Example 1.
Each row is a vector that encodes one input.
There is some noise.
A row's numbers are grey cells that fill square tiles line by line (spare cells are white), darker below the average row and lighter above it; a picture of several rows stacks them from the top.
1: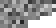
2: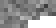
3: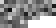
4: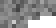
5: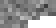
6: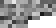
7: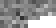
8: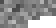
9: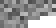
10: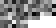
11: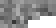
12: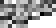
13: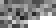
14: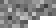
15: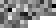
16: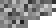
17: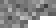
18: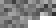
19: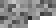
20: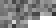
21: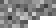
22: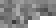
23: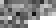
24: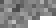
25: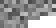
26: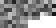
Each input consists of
a point on a 6-point line.
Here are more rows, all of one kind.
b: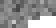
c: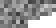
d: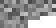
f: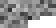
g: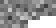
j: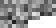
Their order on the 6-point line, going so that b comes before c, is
f, j, g, b, d, c.
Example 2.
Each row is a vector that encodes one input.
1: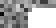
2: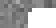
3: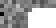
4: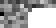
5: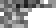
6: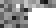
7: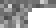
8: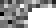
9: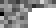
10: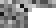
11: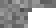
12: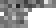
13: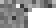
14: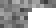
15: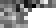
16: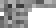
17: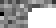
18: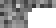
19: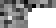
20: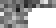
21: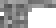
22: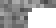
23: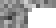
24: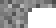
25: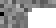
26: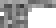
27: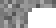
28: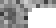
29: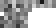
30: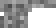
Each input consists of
a node of a 7-node tree.
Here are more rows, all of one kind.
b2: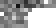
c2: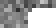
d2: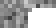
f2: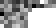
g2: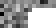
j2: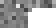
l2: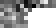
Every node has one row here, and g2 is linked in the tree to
j2.
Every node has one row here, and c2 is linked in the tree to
d2, j2 and l2.
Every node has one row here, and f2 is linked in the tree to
d2.
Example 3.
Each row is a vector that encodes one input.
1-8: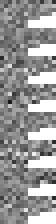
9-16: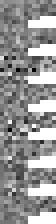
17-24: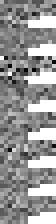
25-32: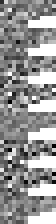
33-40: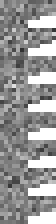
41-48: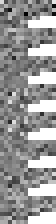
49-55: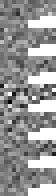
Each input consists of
a point on a 4-point line and a point on a 6-point line.
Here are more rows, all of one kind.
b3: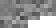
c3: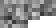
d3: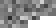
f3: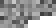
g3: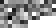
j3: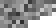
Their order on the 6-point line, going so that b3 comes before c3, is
j3, b3, g3, d3, c3, f3.
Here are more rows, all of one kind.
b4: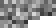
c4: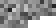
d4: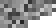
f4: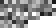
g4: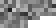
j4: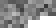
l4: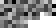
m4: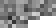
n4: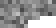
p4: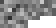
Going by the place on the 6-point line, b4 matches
f4, m4 and n4.
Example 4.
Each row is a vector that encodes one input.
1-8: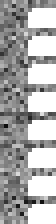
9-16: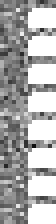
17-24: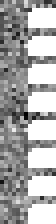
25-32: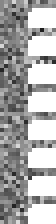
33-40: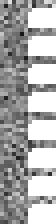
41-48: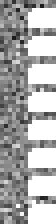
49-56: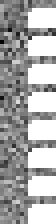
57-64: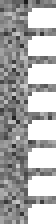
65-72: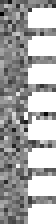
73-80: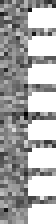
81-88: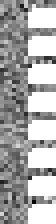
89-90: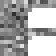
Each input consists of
a point on a 14-point circle.
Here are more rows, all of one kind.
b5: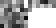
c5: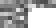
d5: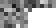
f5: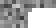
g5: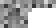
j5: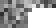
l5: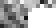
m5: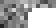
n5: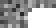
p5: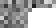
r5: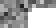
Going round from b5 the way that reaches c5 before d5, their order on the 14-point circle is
b5, r5, j5, n5, c5, f5, g5, p5, l5, m5, d5.
